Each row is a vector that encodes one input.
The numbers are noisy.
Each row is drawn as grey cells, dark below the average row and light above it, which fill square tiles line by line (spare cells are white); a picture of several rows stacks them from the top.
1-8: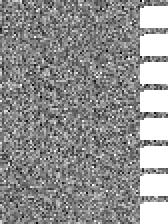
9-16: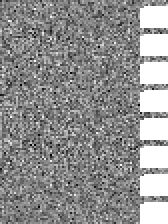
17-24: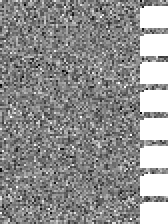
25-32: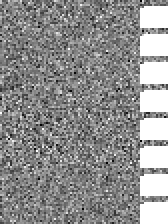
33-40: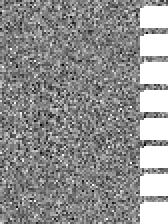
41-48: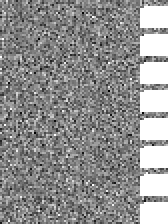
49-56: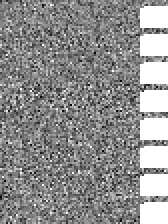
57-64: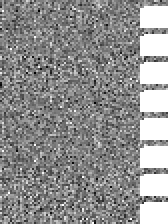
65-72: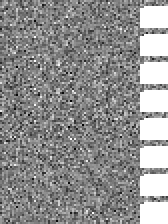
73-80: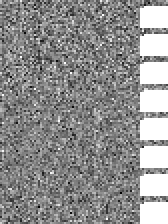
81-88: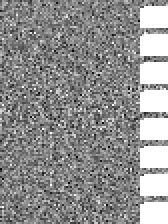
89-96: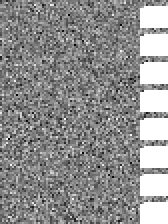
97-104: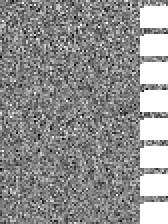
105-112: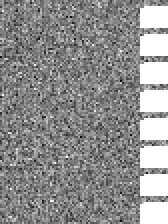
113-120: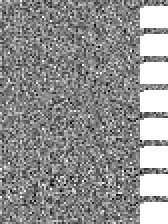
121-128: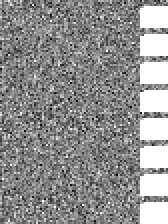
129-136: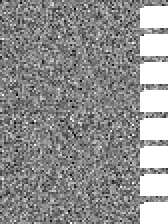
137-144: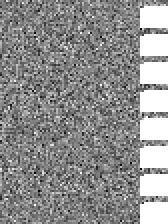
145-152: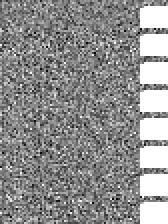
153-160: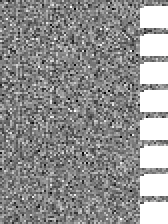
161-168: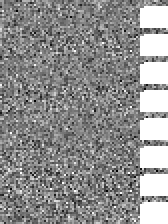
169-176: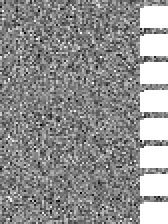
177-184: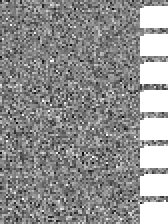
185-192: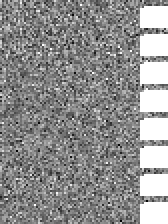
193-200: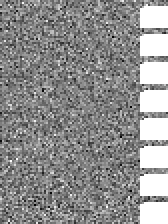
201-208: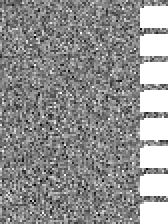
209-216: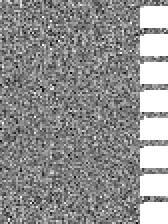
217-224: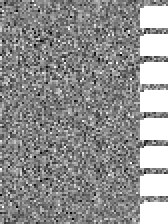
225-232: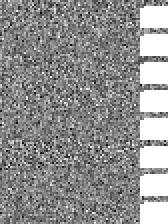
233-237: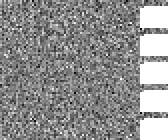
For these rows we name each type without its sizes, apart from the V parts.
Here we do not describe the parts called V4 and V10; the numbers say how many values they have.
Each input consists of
either a point on each of two lines and a value of V4, or a true/false value and a value of V10.
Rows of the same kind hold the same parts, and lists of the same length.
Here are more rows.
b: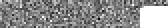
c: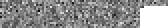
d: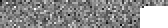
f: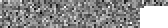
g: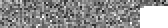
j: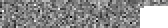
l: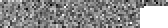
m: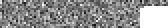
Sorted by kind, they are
b, f, g, l, m
c, d, j

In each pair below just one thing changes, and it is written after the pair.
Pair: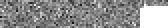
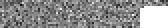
the value of V10
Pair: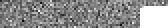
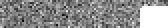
the true/false value
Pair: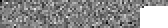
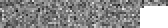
the true/false value
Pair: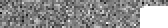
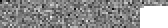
the true/false value
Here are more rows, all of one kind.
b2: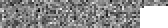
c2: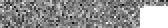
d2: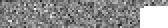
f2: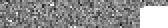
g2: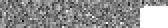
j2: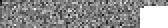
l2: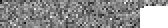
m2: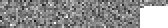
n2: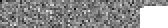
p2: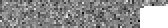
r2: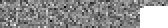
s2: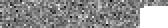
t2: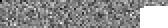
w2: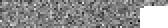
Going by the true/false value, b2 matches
c2, g2 and s2.
